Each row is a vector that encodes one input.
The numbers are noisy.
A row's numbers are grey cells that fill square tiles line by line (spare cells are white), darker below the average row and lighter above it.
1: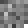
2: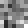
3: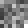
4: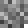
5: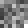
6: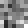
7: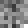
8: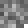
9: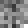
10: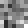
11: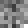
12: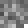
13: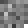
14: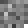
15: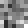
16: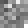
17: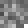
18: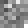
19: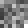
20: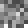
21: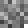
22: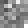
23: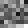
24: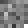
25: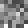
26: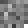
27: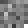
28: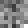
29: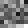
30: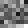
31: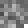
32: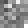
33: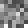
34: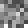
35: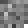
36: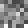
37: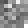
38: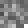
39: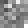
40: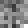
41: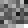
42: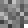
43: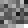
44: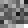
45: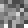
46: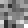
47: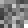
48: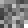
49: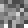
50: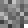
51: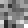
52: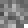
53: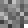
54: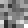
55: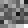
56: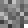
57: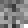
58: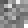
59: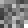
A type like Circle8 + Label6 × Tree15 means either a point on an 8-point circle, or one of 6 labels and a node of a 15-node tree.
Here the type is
Tree9.
